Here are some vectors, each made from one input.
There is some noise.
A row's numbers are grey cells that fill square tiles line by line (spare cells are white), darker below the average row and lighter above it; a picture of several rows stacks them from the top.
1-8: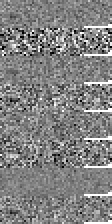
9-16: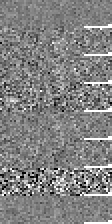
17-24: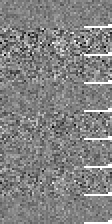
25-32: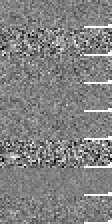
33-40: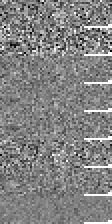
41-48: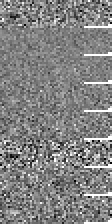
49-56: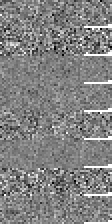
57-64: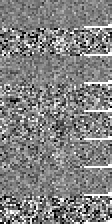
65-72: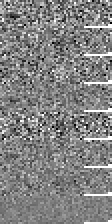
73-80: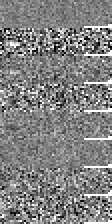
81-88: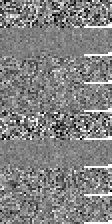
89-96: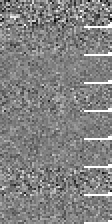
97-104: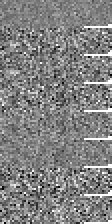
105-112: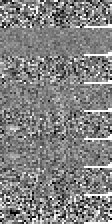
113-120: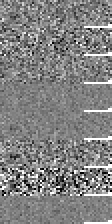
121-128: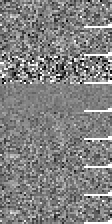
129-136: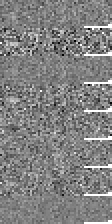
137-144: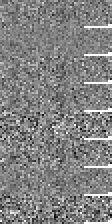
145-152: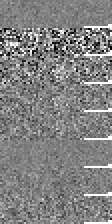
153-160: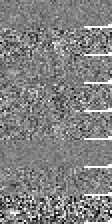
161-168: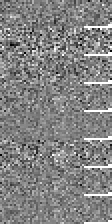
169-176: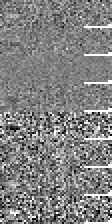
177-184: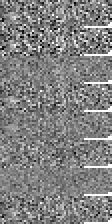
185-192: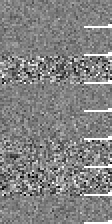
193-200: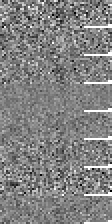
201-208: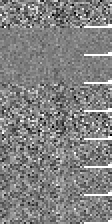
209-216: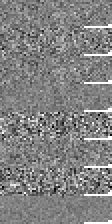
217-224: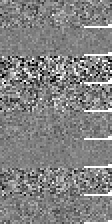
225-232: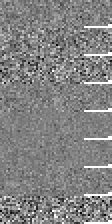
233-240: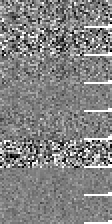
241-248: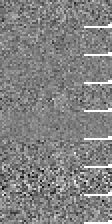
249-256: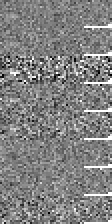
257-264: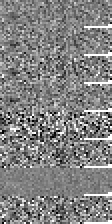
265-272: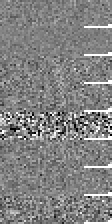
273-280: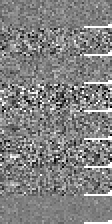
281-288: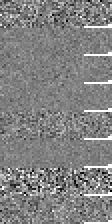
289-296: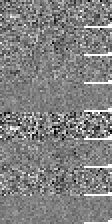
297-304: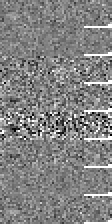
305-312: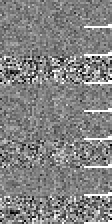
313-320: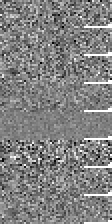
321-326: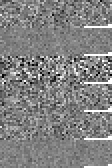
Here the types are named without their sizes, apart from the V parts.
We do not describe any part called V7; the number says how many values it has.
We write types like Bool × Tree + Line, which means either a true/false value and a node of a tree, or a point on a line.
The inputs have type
(Bool × Bool × Bool + V7) × Label × (Label + Line).
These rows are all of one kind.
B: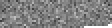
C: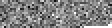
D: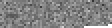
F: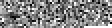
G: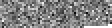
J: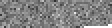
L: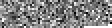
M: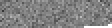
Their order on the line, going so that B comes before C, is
D, F, M, B, J, C, G, L.
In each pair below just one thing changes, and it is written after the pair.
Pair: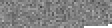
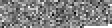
the place on the line
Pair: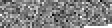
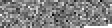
the place on the line
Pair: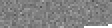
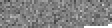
the value of V7
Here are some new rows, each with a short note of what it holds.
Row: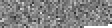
two labels and three true/false values
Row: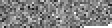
a label, a point on a line and a value of V7
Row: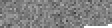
two labels and a value of V7
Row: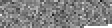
a label, a point on a line and three true/false values
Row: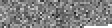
two labels and three true/false values
